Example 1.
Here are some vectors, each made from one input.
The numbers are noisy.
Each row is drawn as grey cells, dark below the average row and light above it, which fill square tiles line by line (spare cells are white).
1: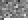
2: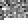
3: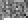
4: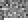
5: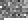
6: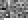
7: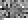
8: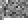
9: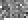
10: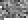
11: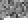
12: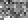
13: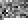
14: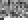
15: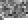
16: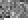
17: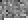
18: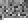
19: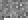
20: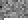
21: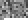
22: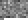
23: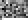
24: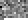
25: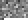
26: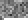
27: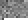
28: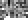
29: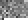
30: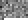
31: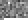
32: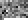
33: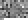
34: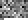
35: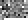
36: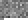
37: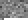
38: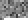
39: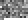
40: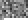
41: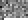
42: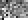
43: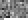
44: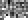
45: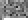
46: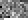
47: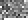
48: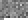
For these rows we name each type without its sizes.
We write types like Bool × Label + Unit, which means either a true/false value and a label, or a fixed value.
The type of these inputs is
Label + Tree.
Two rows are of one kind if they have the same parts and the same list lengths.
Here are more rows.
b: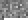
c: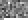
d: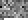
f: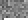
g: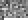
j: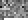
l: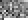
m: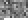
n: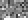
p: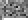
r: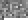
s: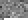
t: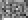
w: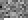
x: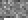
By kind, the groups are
b, c, d, f, g, j, l, r, s, w, x
m, n, p, t

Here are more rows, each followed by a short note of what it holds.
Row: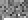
a node of a tree
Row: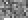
a node of a tree
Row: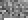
a label
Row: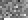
a label
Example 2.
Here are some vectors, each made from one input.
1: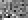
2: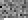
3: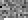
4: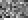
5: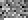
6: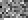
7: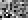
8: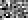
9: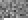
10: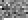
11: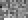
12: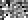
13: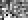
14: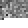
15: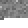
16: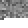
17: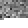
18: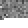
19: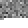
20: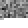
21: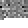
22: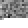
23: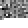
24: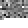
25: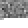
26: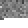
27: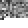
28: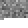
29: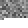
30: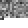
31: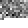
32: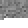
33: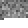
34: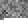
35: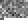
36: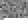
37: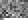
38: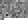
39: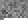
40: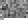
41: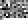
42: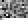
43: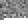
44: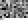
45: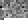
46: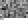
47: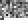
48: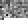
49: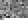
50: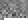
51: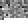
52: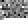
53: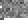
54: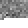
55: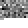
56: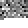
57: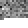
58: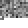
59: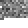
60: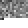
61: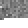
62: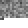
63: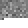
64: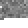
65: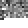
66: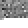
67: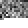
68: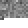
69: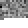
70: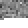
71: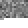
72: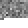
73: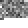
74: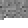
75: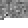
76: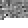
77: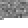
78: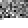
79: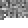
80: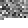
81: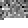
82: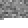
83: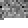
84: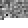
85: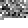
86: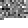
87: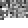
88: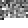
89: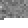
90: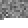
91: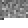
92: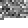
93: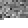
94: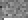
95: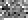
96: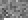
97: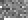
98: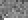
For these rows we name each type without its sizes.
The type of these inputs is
Label × Line.
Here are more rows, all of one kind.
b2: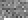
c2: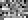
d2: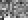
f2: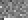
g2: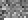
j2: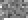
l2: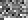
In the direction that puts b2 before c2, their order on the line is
j2, g2, d2, b2, c2, f2, l2.
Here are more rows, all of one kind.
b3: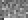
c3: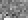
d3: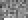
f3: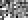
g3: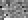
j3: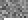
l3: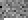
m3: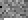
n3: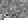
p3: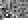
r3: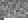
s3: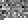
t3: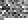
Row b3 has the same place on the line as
d3, j3, r3 and t3.
